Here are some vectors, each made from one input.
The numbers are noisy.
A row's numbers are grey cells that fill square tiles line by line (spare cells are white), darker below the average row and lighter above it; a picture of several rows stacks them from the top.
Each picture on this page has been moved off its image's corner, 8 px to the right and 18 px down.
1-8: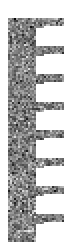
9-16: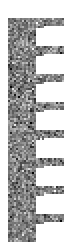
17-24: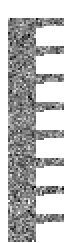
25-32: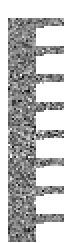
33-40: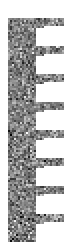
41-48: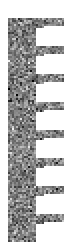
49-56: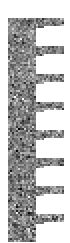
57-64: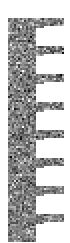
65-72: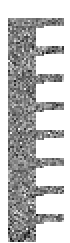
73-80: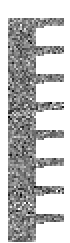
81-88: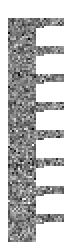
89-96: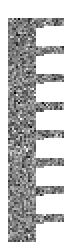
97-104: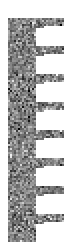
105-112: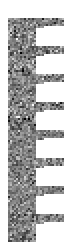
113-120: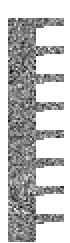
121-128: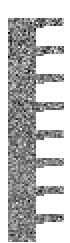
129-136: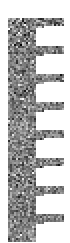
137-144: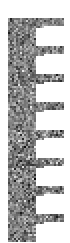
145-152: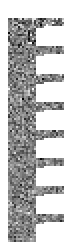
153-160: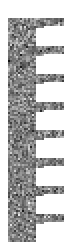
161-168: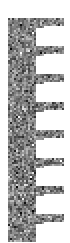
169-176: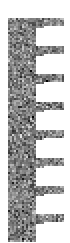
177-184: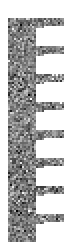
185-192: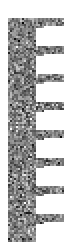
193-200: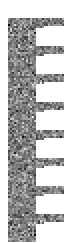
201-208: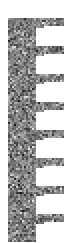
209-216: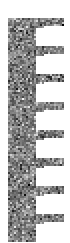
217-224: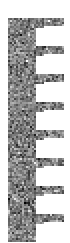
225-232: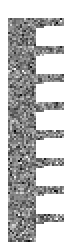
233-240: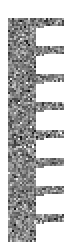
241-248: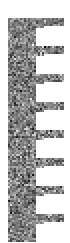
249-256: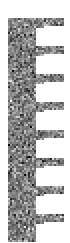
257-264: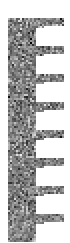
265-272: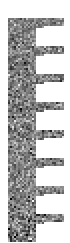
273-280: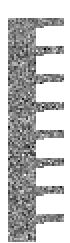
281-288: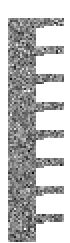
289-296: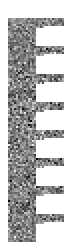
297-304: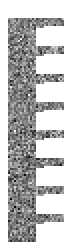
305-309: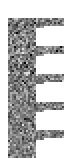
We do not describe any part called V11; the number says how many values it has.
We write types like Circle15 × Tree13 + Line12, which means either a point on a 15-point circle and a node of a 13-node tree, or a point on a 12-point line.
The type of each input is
Bool × Circle5 × (Line6 + V11) × Tree8.
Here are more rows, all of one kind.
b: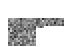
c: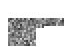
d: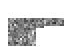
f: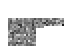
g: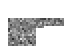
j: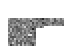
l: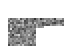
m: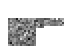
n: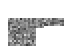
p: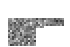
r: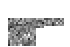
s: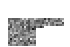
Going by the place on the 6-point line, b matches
n and p.
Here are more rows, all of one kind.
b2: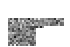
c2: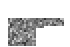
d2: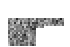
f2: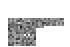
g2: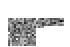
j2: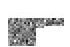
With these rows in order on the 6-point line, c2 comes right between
d2 and g2.
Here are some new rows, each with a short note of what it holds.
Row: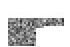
a point on a 5-point circle, a point on a 6-point line, a node of an 8-node tree and a true/false value
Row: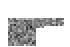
a point on a 5-point circle, a node of an 8-node tree, a true/false value and a value of V11
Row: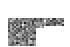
a point on a 5-point circle, a point on a 6-point line, a node of an 8-node tree and a true/false value
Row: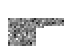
a point on a 5-point circle, a point on a 6-point line, a node of an 8-node tree and a true/false value
